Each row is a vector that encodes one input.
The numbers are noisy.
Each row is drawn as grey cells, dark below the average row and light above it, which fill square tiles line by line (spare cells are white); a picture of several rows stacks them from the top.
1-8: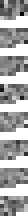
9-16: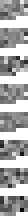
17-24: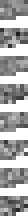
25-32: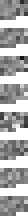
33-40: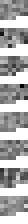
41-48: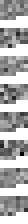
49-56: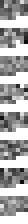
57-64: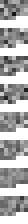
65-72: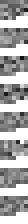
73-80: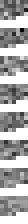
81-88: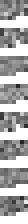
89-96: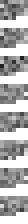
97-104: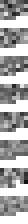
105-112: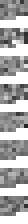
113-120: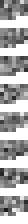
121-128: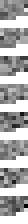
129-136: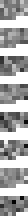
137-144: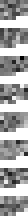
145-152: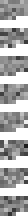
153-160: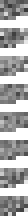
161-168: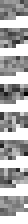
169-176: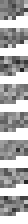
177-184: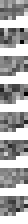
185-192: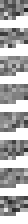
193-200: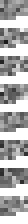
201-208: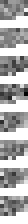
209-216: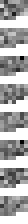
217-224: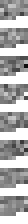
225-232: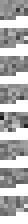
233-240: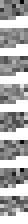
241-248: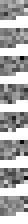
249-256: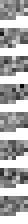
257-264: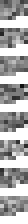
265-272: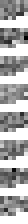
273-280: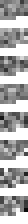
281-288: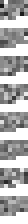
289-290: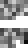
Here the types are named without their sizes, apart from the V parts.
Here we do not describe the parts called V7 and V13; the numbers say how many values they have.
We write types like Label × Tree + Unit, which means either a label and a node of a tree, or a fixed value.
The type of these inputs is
((Bool × Bool × Bool × Bool + Unit) × V7 + V13) × Line.
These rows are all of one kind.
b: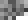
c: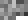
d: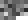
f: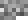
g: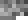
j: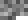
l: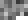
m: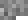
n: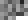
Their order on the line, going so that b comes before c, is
b, d, n, j, l, g, c, m, f.
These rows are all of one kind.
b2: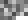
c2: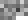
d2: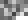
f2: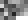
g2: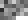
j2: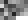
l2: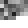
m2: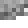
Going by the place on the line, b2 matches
c2 and d2.
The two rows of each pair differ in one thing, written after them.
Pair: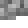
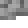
one of the four true/false values
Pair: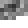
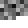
the value of V7
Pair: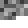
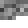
the value of V7
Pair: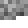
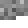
the value of V7
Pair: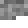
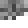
the place on the line
